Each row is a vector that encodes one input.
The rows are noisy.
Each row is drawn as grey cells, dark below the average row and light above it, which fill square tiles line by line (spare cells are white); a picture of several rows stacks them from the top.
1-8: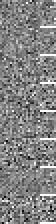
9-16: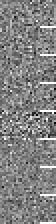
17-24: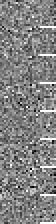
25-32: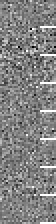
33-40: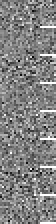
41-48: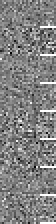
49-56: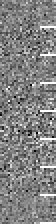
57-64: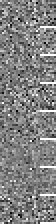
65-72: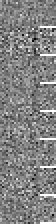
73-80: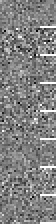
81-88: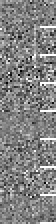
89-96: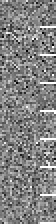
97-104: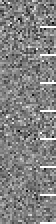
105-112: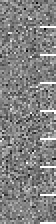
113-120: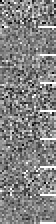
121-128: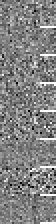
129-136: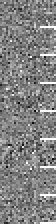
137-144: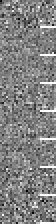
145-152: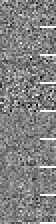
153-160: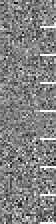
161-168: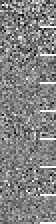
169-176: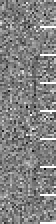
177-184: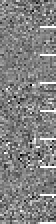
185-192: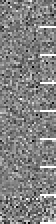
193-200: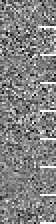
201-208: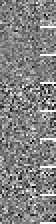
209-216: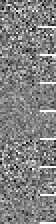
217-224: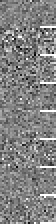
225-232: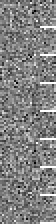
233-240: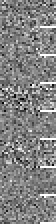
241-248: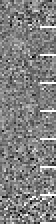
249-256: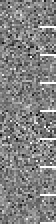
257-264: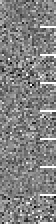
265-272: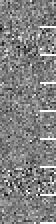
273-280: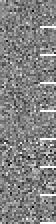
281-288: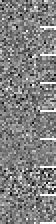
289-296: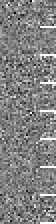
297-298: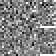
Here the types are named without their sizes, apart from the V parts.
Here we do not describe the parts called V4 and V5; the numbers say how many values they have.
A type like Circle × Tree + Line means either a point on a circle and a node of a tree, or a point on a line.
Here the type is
Line × ((Line + V5) × (Tree + Unit) + V4).
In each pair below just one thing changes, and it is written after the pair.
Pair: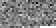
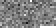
the place on the line
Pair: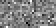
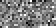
the value of V5
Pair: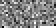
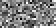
the node of the tree
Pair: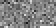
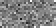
the value of V5
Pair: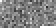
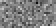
the node of the tree
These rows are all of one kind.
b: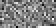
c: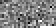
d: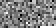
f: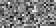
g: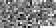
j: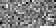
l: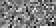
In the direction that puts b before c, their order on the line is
d, j, b, l, f, c, g.
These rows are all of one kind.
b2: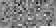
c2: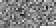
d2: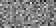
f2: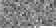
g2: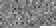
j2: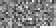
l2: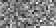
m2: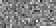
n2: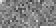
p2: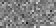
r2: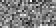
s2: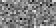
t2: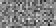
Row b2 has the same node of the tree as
f2, j2, l2 and s2.
